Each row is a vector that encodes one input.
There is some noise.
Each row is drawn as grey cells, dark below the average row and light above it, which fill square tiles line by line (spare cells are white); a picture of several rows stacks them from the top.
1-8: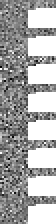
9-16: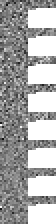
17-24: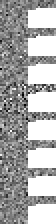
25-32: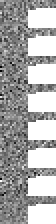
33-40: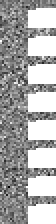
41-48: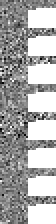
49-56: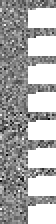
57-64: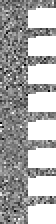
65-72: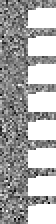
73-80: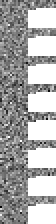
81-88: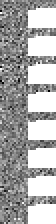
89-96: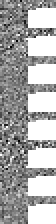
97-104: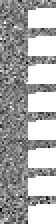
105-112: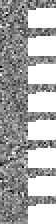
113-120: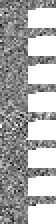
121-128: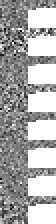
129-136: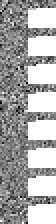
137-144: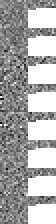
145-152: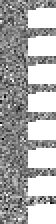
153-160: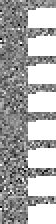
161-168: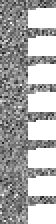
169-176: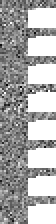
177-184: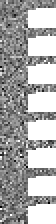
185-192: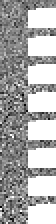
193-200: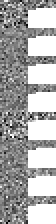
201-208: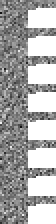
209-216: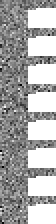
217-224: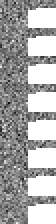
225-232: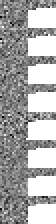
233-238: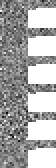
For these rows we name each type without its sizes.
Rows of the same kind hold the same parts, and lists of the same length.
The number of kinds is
2.
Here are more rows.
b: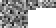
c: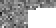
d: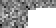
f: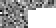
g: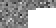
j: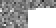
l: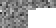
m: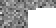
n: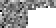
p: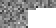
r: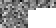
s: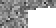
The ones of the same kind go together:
b, f, m, n, r
c, d, g, j, l, p, s

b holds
a point on a circle and a label.
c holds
a point on a circle and a point on a line.
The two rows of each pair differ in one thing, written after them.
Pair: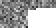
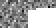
the place on the circle
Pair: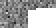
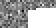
the place on the line
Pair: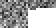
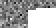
the place on the line
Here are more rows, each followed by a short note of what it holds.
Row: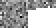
a point on a circle and a label
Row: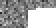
a point on a circle and a point on a line
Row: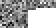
a point on a circle and a label
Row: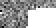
a point on a circle and a label
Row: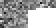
a point on a circle and a point on a line
